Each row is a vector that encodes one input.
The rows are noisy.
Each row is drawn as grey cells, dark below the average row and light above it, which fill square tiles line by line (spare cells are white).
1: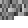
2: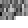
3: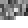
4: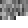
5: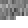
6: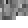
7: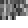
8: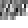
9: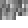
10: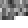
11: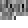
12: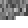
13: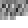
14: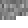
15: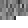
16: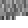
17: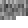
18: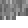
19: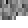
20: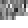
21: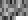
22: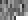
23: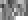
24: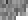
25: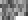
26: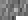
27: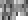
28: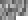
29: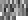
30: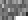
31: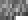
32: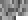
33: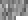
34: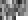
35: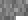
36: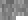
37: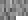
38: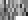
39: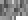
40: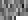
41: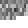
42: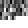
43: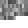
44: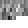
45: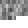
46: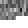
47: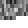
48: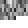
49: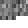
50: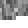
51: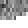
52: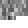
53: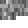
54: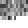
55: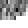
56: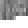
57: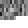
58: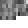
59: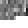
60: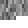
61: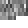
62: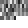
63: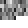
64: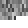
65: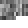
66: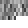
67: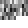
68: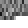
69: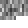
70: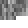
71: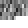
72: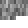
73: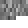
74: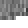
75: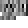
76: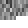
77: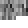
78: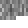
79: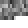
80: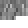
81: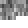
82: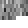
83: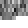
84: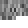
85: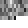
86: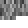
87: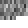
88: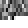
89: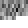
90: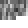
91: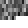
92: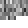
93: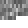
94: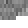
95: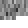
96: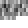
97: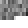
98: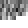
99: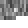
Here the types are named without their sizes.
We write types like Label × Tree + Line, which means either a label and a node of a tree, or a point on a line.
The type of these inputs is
Bool × (Circle + Unit) + Tree.
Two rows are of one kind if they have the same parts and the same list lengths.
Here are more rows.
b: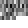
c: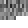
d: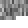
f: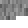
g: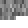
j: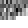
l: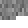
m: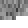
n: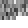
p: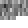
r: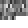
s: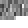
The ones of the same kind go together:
b, c, f, l, n, r, s
d, g, p
j, m

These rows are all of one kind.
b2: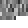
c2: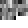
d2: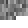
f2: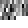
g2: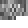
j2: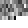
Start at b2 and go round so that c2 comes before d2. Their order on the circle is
b2, g2, c2, f2, d2, j2.
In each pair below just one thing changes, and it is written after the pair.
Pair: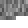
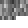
the place on the circle
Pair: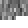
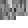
the true/false value
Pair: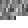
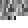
the place on the circle
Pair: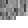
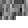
the true/false value
